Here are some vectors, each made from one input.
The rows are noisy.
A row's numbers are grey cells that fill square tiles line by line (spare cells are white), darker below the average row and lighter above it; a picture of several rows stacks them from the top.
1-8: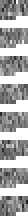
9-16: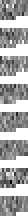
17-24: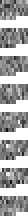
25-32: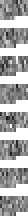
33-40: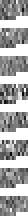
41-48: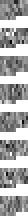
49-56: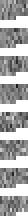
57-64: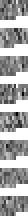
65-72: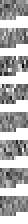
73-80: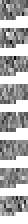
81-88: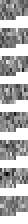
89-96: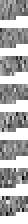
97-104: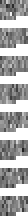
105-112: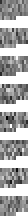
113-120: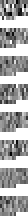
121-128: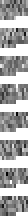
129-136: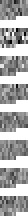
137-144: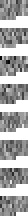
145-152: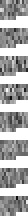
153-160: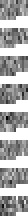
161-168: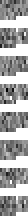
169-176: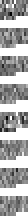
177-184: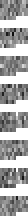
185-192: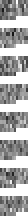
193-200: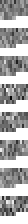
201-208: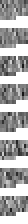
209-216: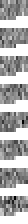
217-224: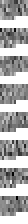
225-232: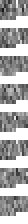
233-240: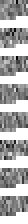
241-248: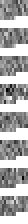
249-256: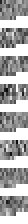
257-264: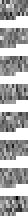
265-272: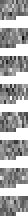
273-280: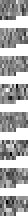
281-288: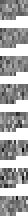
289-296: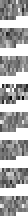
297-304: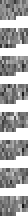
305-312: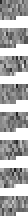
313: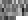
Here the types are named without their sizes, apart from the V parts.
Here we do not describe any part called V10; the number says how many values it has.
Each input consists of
either a label and a true/false value, or a value of V10.
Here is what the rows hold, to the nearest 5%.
About 30% of them hold a label and a true/false value. The rest hold a value of V10.
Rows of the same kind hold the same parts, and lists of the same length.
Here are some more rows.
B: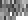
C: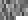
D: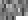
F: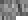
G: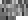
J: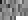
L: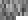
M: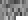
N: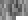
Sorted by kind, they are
B, F, J, M, N
C, D, G, L

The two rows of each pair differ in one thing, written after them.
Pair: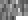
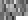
the true/false value
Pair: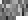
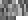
the true/false value
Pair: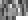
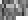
the label
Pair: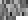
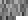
the true/false value
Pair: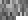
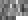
the true/false value
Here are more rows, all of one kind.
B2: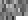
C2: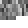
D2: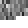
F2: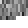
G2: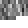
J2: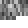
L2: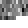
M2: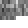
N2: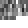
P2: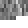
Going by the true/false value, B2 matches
F2 and L2.
